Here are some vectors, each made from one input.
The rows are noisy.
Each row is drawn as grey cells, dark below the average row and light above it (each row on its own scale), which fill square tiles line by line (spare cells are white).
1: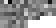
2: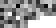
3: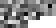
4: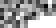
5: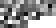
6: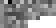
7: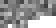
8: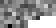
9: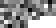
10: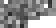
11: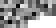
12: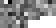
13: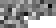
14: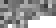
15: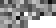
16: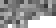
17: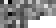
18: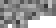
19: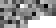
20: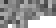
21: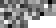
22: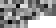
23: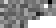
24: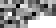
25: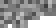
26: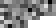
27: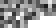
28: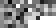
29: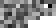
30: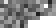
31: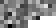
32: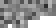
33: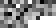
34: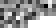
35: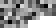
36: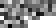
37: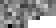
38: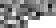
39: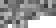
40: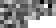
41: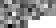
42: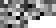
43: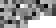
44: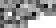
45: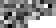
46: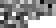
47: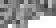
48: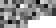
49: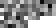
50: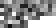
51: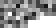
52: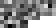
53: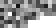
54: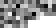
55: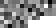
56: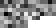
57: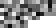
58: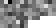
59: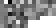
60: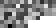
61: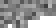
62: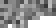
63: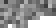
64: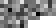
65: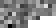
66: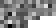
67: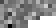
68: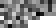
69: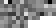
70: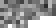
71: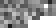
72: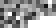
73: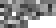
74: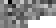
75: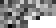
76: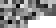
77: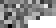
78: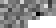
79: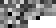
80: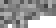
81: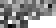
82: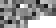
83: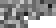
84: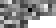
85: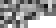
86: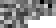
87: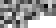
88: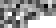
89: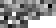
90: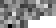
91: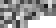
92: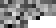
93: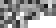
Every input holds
either a point on a 4-point line, a point on a 7-point line and a true/false value, or a point on an 8-point line.
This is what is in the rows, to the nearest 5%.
About 60% of them hold a point on a 4-point line, a point on a 7-point line and a true/false value. The rest hold a point on an 8-point line.
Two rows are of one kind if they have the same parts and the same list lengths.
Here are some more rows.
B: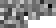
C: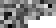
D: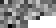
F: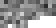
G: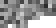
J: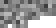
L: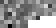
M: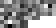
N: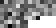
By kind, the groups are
B, C, D, L, M, N
F, G, J

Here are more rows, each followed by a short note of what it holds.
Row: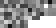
a point on a 4-point line, a point on a 7-point line and a true/false value
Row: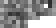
a point on a 4-point line, a point on a 7-point line and a true/false value
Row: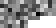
a point on a 4-point line, a point on a 7-point line and a true/false value
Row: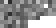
a point on a 4-point line, a point on a 7-point line and a true/false value
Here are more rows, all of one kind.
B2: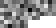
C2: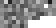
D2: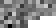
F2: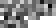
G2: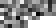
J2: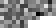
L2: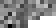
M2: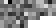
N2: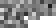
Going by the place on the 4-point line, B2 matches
C2, G2 and J2.
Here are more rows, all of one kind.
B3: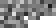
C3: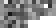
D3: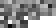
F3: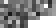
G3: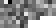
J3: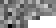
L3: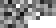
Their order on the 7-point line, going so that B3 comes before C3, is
B3, D3, F3, C3, J3, L3, G3.
